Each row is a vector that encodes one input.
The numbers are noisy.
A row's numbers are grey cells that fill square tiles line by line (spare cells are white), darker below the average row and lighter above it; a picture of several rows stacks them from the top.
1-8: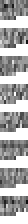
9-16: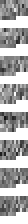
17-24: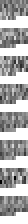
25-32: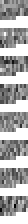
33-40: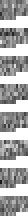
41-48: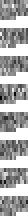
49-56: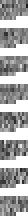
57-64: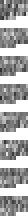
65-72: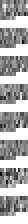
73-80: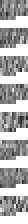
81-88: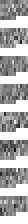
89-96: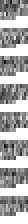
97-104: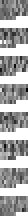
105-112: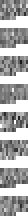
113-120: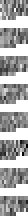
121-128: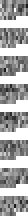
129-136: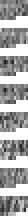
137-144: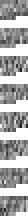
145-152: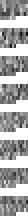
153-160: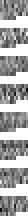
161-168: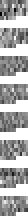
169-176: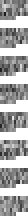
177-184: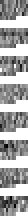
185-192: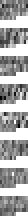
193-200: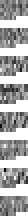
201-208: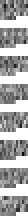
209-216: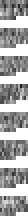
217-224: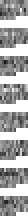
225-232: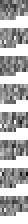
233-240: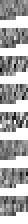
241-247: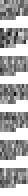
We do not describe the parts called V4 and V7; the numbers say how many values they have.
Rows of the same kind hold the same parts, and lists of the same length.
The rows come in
3 kinds.
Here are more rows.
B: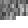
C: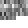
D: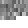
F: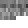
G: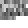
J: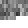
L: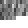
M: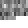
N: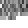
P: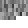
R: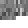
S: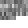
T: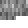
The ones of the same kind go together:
B, G, J, R
C, L, M, S, T
D, F, N, P

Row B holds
a value of V4 and a value of V7.
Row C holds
a point on a 5-point line and a value of V7.
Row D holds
a node of a 10-node tree and a true/false value.
